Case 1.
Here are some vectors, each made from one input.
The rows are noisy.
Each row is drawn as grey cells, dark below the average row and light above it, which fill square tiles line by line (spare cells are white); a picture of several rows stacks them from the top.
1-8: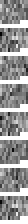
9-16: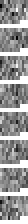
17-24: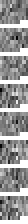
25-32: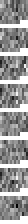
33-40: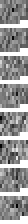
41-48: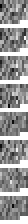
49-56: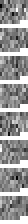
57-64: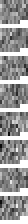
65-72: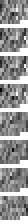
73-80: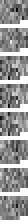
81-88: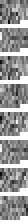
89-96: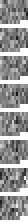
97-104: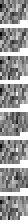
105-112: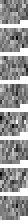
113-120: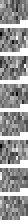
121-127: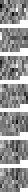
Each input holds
either one of 12 labels, or a point on an 8-point line.
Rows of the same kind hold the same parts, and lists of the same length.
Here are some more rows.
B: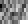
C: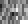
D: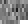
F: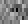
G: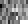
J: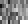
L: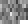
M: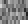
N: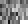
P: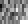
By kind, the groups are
B, C, G, J, N, P
D, F, L, M

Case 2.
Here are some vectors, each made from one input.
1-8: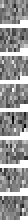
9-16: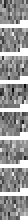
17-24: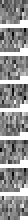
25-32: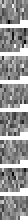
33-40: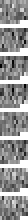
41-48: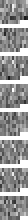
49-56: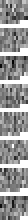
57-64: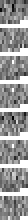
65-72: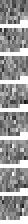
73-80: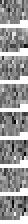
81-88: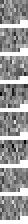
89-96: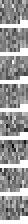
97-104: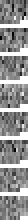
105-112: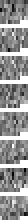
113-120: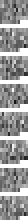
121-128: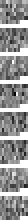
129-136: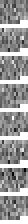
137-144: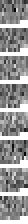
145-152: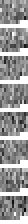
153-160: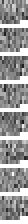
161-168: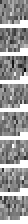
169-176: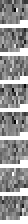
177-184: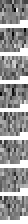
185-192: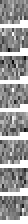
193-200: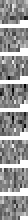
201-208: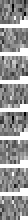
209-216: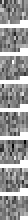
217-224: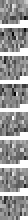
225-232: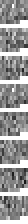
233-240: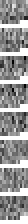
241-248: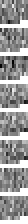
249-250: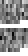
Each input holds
a point on a 13-point line and a true/false value.
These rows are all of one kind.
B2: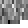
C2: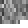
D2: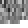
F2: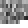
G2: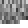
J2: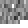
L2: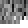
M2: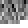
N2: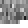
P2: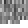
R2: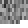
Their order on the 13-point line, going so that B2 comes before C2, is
G2, F2, N2, B2, J2, C2, P2, R2, D2, M2, L2.
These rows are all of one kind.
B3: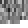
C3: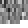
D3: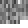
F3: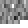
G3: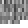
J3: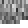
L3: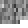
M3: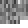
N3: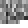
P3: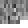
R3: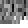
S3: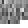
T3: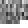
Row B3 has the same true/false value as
C3, F3, G3 and N3.
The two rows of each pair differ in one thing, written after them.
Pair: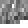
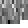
the true/false value
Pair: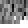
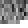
the true/false value
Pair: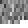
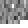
the place on the 13-point line
